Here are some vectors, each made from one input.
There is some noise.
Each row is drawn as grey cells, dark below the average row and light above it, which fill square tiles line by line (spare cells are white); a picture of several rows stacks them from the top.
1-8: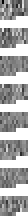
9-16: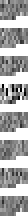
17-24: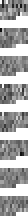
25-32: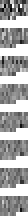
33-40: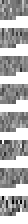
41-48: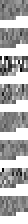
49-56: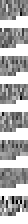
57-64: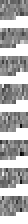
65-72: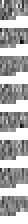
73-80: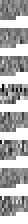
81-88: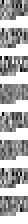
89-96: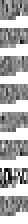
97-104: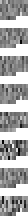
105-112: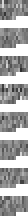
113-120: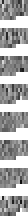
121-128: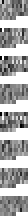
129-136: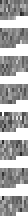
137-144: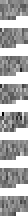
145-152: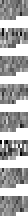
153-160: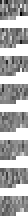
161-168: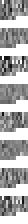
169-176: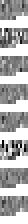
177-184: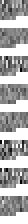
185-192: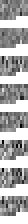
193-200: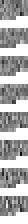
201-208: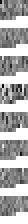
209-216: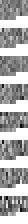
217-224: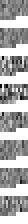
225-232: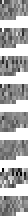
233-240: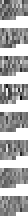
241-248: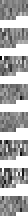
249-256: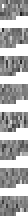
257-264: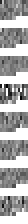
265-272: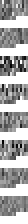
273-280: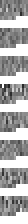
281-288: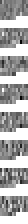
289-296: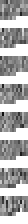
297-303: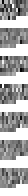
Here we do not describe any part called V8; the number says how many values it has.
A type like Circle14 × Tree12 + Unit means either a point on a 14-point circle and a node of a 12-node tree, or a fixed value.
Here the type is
List2(Circle11 × (Line11 + V8)).
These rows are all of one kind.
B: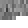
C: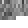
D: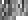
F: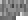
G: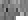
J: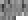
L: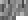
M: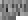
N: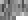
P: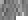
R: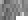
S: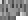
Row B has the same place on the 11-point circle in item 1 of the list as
G and M.
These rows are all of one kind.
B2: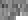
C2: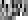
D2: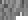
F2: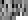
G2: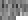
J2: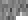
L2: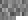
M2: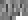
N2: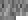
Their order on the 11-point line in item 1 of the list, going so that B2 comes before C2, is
N2, G2, F2, L2, B2, C2, D2, J2, M2.
